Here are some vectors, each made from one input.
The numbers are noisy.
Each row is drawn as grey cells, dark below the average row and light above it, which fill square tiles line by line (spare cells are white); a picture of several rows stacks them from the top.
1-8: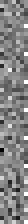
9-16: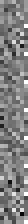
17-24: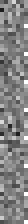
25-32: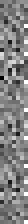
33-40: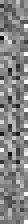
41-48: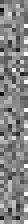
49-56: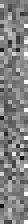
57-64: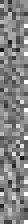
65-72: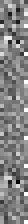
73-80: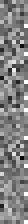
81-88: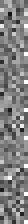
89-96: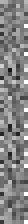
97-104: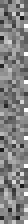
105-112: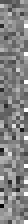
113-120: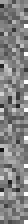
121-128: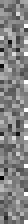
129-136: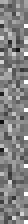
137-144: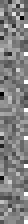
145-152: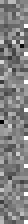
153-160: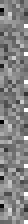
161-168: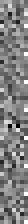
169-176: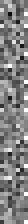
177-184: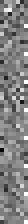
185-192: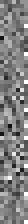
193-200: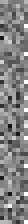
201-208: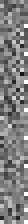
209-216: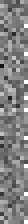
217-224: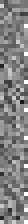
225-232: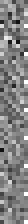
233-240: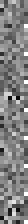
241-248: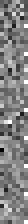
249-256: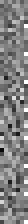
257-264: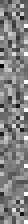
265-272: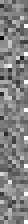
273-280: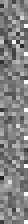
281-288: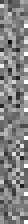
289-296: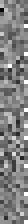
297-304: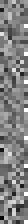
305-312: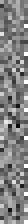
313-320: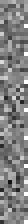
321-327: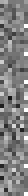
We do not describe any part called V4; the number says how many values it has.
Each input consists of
either a point on an 11-point circle and a value of V4, or one of 5 labels.
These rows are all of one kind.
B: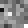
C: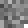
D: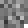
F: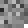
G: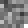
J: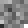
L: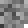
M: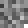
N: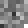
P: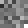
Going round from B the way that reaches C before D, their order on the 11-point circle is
B, N, M, L, J, P, C, G, D, F.
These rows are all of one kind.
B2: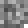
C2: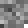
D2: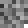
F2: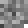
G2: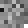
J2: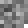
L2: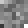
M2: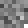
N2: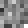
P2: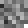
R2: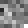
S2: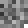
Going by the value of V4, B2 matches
C2, F2, J2 and L2.
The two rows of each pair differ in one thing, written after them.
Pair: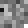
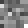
the value of V4
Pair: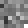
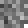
the place on the 11-point circle
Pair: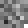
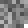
the value of V4
